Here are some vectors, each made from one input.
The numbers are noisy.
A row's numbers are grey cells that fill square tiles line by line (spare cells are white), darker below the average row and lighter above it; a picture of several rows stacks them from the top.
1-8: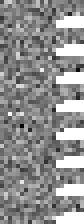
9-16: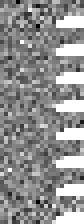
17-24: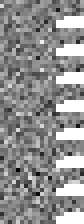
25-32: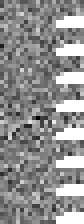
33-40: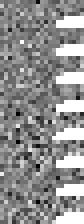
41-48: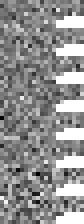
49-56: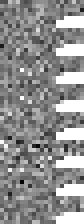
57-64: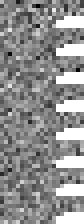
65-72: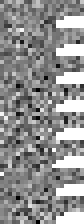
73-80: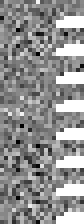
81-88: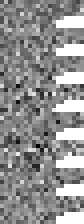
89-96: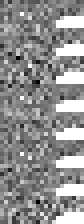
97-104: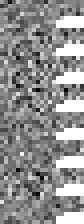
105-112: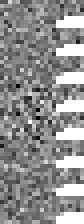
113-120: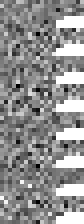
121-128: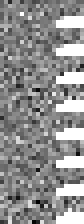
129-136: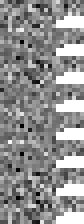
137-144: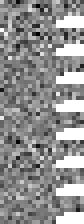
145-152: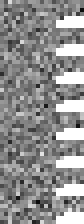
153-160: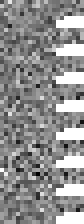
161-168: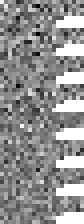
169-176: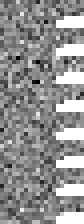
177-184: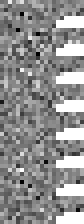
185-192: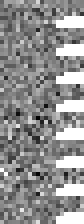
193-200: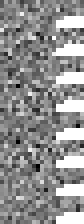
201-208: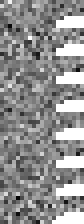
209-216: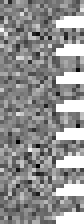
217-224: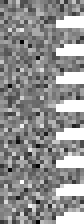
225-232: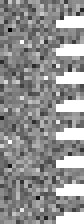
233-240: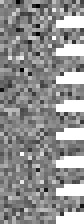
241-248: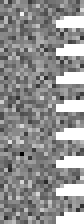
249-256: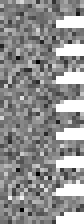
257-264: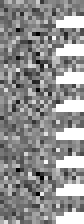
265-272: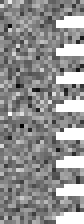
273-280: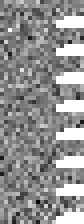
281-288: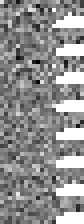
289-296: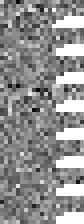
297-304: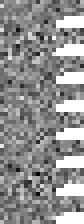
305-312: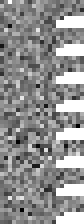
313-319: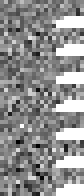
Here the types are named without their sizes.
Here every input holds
either a node of a tree, or four true/false values.
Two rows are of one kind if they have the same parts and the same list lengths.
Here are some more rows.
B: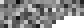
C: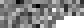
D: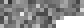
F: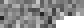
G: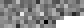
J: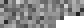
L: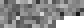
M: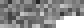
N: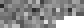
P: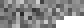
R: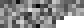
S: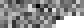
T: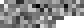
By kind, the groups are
B, C, R, S, T
D, F, G, J, L, M, N, P

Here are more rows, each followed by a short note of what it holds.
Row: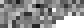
a node of a tree
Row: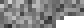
four true/false values
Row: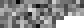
a node of a tree
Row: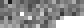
four true/false values
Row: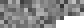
four true/false values
